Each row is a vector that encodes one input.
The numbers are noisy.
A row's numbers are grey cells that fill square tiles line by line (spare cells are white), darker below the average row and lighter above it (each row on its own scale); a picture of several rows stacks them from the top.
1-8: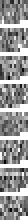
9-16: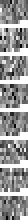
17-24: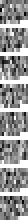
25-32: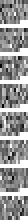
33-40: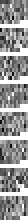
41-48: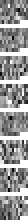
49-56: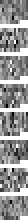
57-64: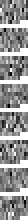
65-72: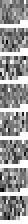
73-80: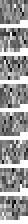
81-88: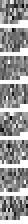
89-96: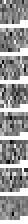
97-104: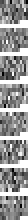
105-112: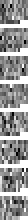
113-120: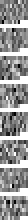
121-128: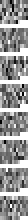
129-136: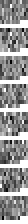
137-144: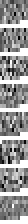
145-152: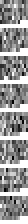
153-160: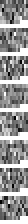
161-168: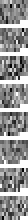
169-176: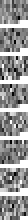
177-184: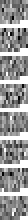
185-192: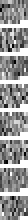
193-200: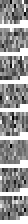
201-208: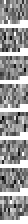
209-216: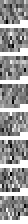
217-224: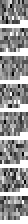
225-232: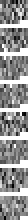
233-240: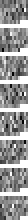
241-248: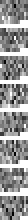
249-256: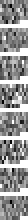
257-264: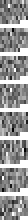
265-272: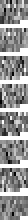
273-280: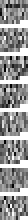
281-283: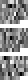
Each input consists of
one of 9 labels, together with either one of 9 labels, or three true/false values.
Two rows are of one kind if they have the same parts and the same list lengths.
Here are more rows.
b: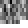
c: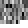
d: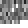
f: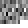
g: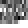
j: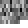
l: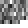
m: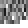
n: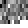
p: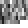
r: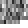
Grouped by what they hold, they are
b, d, f, j, n
c, g, l, m, p, r

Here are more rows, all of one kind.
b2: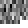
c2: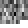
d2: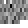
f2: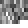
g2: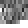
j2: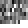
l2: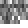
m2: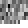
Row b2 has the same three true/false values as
l2 and m2.
